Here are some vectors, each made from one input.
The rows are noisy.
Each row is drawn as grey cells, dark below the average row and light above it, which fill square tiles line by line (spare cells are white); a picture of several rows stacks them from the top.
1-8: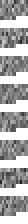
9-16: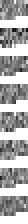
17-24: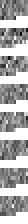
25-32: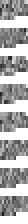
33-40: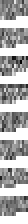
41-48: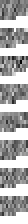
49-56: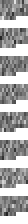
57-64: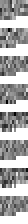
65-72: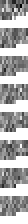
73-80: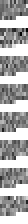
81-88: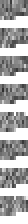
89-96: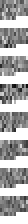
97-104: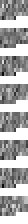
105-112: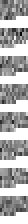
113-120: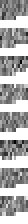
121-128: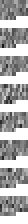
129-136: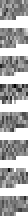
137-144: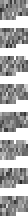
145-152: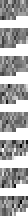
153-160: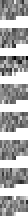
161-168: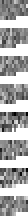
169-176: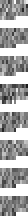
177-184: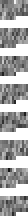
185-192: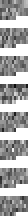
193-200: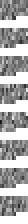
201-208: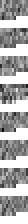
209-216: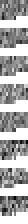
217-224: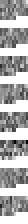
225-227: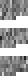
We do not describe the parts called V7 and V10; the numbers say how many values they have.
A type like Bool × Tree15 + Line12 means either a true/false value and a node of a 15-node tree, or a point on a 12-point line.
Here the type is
(Bool × Bool × Bool + Unit) × V7 × V10 + Line3 × Line4.
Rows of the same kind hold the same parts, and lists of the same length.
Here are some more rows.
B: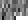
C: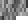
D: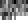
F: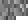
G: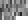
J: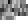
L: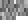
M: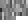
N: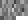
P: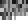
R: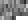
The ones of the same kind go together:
B, C, N
D, P
F, G, J, L, M, R

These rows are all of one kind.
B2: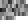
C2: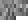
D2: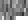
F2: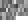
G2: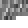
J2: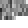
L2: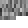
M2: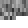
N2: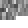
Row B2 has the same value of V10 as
F2, G2 and N2.
